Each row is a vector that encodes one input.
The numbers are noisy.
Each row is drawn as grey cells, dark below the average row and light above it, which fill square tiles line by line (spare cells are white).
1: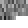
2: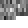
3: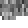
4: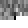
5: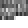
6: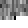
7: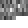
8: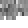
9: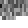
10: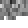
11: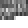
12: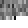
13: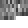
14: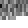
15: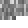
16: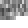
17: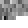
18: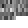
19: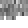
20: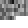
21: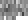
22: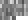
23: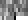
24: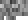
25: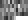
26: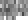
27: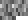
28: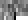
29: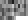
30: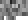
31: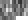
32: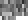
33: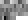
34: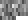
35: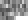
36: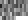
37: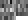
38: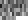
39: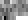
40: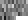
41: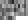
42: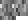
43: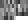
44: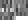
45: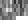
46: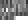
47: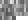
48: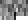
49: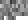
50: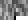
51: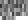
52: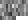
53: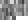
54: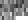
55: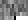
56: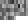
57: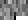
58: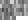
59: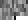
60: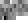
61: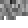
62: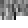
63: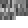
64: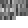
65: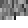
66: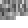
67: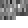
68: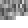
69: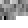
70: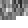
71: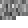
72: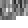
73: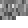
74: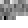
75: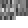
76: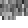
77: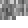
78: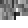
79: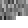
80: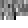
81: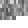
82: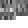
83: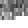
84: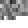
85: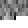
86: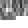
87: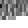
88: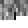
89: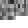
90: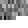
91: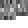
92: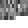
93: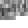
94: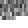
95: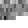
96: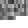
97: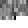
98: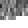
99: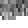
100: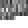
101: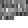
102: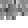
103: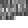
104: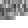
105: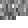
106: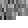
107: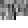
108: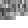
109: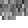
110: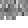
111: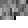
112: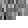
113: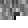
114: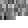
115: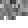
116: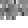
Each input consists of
either a point on a 6-point line, or three true/false values, or a list of up to two points on a 5-point line.
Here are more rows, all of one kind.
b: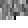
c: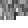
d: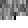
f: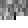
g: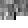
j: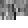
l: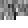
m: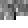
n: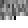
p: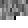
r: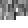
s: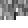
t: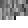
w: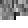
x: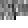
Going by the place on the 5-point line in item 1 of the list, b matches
d, n, p and t.
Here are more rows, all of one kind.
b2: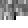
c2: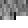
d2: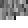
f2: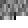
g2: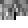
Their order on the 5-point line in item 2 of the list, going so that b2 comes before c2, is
g2, d2, b2, c2, f2.
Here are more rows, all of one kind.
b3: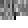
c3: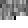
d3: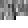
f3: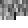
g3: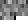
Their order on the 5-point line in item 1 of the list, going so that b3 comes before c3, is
f3, d3, b3, c3, g3.
